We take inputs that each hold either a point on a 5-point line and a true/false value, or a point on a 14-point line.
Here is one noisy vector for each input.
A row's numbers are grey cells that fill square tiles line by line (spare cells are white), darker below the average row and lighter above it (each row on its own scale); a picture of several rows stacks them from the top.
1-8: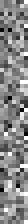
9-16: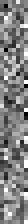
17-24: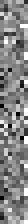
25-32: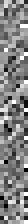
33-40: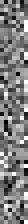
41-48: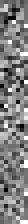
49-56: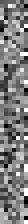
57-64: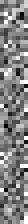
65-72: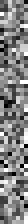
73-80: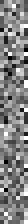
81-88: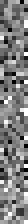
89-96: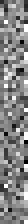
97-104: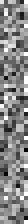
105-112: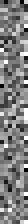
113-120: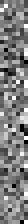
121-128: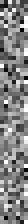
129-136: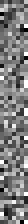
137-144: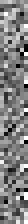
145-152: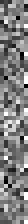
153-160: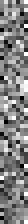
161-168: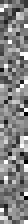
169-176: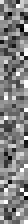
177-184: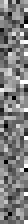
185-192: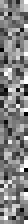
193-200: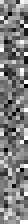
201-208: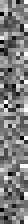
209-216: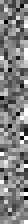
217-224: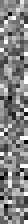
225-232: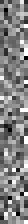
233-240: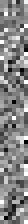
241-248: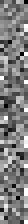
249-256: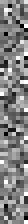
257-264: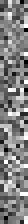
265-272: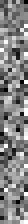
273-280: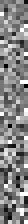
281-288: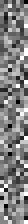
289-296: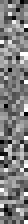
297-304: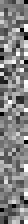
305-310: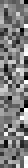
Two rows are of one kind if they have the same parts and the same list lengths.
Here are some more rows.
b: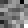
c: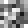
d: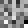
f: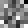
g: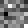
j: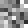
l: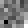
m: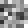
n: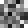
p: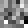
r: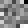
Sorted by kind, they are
b, f, g, l, r
c, d, j, m, n, p

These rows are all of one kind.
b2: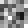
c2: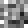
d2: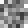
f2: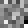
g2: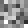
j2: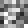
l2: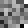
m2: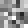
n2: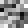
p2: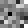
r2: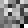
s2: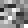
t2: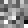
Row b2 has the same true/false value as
d2, m2, n2 and p2.
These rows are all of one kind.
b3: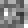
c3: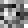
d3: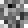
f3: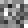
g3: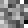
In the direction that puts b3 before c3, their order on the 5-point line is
b3, d3, c3, g3, f3.
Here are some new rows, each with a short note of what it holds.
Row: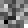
a point on a 14-point line
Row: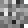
a point on a 5-point line and a true/false value
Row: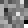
a point on a 14-point line
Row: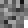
a point on a 14-point line
